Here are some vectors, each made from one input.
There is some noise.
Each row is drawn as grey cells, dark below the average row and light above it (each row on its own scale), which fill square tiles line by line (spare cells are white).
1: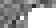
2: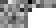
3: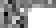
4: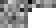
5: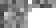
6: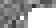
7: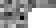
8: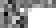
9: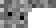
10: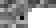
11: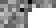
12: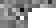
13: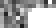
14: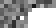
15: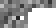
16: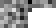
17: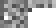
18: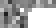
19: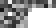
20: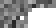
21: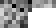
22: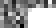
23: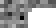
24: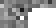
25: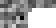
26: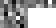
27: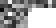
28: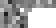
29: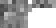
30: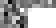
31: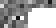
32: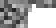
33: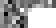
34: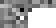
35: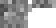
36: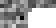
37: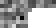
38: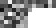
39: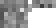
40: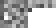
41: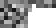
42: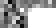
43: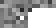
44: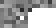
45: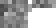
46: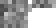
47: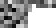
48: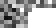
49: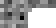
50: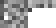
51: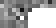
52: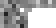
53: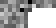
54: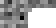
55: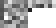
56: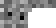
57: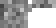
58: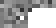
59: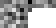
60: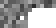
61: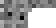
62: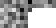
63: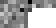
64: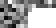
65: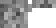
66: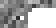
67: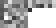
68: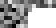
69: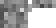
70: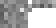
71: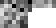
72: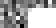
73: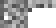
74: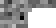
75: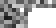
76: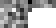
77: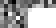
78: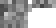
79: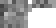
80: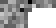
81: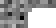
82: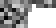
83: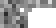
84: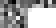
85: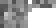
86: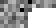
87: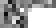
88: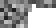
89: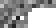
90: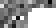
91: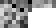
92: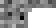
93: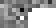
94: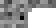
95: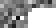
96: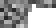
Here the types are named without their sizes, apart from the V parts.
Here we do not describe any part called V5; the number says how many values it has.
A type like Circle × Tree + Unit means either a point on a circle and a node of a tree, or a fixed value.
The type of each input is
(Bool × Bool × Bool + Line) × V5.
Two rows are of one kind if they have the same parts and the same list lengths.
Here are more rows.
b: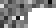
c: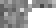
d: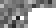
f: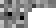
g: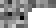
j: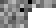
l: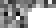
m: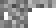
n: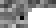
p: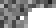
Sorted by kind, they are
b, c, d, f, g, l, n, p
j, m

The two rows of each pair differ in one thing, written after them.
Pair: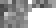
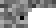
the value of V5
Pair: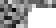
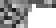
one of the three true/false values
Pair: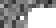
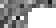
one of the three true/false values
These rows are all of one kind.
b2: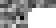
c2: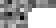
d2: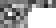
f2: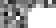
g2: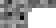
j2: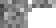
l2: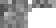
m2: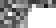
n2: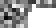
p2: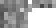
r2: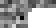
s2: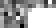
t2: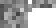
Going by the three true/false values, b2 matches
d2, f2, r2 and t2.
